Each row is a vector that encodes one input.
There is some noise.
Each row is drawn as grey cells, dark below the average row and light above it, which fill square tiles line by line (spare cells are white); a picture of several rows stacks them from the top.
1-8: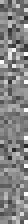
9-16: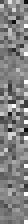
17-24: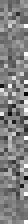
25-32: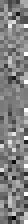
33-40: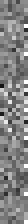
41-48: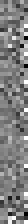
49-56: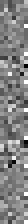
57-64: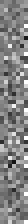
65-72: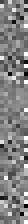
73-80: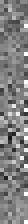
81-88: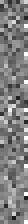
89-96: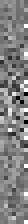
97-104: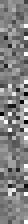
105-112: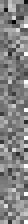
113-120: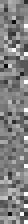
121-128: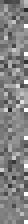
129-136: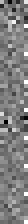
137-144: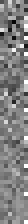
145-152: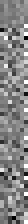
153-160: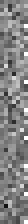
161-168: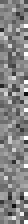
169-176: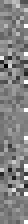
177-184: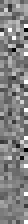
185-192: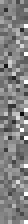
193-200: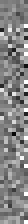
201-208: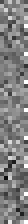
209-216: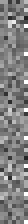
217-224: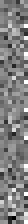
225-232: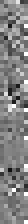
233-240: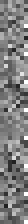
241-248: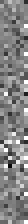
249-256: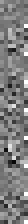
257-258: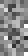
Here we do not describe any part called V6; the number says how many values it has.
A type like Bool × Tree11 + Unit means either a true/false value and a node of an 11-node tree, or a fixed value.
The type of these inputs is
Circle13 × V6 + Tree7 + Unit.
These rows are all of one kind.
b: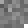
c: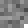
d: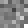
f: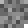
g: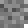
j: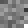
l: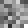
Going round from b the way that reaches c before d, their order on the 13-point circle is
b, l, c, d, g, j, f.
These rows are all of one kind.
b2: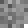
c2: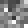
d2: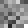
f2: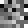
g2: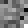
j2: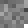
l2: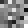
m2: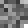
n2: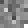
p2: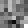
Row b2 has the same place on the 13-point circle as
g2, j2, l2 and p2.
